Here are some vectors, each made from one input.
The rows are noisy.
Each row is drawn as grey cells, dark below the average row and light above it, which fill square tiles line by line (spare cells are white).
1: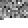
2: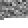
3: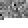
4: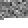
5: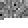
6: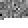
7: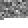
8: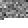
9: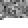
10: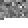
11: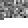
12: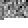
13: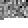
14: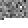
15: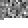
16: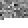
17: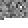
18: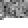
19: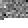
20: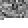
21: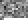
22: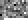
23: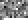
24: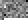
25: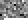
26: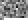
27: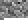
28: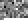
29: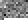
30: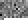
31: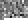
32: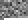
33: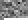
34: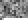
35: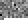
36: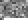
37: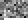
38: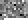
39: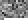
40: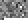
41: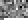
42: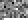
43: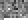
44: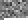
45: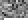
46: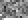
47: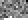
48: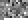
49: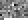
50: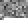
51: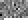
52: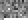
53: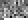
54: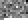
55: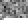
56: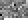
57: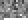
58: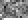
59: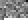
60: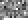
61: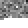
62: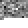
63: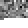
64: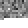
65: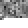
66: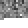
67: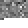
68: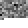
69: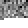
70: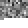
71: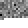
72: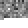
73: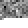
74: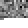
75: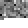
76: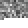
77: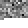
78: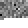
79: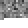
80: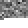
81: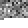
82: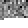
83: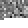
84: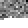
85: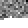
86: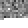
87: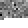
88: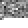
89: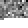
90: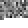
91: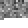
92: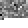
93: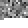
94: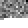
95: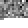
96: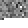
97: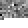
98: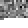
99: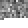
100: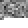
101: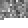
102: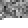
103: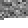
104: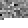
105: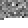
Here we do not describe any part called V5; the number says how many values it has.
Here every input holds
a value of V5, together with either one of 4 labels, or a node of a 7-node tree.
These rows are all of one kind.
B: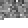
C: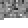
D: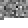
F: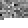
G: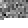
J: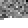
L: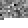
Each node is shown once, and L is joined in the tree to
B and F.
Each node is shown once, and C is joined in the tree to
B and J.
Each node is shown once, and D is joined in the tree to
B and G.
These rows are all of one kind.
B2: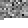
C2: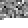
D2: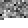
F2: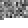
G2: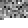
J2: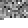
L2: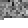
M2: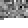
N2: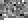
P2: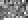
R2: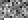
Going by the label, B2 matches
C2 and N2.
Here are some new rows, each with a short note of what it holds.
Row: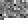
one of 4 labels and a value of V5
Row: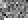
a node of a 7-node tree and a value of V5
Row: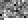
one of 4 labels and a value of V5
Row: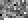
one of 4 labels and a value of V5
